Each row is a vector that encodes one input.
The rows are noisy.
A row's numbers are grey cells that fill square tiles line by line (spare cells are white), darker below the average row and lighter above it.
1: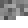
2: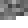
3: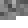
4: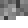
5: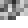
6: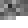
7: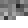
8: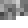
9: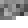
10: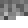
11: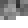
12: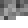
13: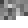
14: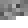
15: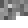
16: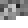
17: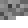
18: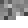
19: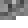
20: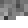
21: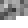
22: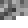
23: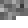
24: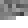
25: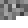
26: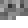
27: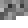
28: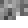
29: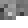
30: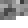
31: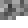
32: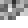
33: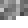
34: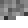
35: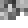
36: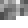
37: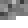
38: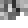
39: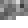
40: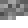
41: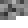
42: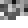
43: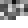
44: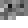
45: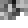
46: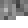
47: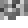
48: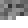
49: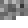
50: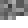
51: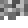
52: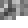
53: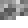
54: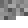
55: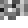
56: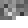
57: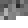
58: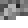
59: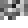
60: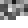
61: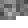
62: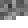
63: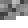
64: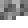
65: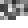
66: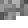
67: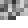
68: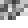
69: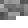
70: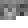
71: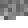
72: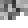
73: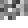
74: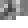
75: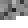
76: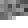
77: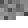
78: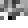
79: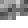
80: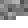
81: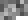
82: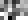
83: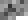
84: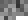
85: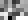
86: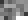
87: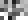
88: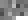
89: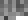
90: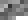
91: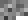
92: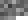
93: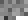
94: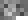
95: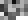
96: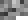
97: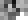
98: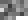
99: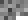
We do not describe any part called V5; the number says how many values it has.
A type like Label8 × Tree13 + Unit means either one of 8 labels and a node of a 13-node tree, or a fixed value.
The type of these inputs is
(Bool × Bool × Bool + Unit) × Line6 + V5.
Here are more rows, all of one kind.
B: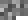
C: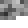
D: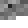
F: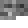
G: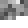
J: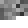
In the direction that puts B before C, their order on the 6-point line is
J, F, D, B, G, C.
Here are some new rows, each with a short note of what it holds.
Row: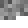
a point on a 6-point line
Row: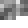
a point on a 6-point line and three true/false values
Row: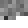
a point on a 6-point line
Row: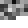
a value of V5
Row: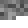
a point on a 6-point line and three true/false values
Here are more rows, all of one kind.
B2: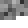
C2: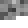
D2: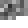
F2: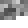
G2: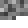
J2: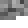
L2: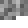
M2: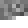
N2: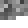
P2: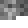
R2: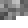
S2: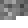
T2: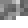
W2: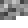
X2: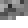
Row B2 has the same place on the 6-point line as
C2, J2, R2 and T2.
